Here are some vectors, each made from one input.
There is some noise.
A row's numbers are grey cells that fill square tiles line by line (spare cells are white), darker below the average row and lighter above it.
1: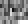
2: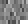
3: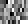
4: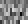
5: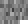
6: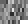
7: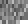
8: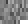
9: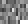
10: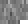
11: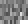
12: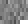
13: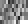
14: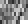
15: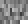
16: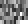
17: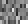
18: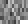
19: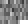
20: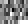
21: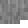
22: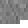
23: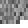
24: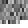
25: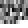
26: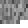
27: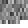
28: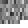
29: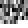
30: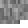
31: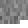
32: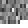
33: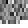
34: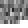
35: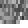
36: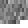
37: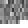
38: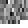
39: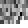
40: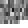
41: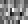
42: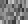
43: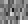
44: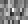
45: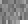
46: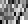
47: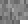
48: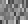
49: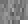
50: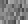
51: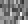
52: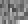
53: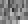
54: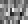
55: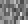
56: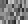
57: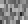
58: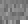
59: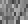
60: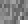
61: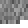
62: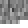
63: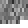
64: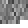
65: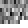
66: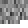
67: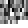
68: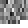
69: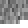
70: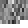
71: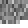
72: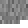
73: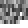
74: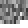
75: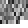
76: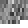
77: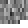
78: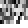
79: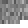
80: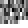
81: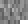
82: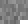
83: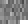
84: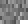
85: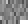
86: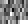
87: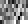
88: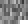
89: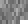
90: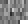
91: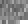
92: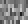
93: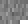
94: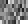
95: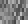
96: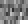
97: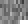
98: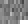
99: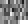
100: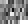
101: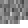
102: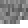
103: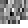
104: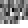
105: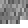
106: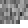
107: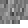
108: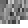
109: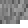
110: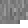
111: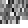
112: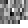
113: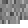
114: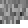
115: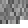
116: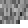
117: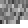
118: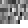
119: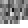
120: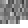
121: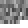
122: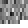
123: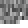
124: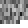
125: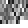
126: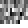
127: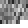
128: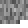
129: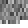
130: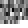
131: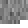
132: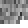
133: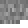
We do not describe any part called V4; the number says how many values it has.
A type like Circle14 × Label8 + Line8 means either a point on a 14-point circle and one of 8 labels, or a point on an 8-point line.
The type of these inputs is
List3(Line5 × V4).
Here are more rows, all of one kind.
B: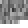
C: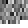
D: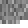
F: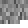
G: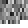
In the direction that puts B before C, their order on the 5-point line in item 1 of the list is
B, D, C, G, F.
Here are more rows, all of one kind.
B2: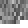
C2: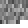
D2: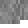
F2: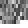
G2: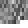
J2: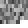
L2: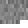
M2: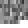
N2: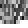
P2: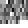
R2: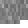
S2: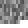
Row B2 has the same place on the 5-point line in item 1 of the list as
C2, F2, N2 and S2.
